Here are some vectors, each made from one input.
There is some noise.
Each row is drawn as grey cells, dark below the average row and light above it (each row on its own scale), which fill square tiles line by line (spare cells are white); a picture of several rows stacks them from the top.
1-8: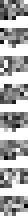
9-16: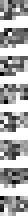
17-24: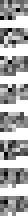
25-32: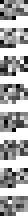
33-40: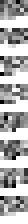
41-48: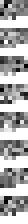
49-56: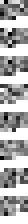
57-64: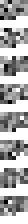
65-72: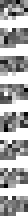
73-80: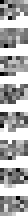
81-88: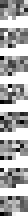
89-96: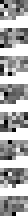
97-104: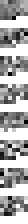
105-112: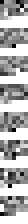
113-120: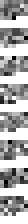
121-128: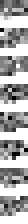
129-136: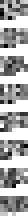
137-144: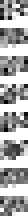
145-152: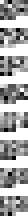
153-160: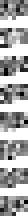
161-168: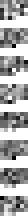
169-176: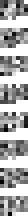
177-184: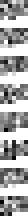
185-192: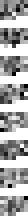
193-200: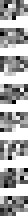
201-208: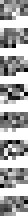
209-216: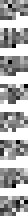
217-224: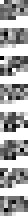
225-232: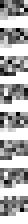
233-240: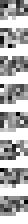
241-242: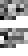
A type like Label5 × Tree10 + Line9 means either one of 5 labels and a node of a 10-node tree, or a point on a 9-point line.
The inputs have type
(Bool × Bool × Bool + Line8) × (Tree17 + Unit).
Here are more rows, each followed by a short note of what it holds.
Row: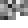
a point on an 8-point line and a node of a 17-node tree
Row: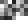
a point on an 8-point line and a node of a 17-node tree
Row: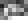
three true/false values
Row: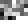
a point on an 8-point line and a node of a 17-node tree
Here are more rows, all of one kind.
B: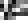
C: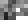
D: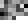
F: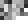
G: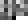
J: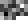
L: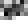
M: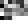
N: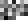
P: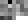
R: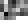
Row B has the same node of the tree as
J and R.
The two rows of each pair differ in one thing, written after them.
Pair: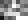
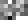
the node of the tree
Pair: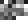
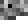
the place on the 8-point line
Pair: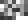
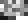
the place on the 8-point line
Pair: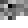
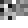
the place on the 8-point line
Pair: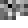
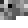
the node of the tree
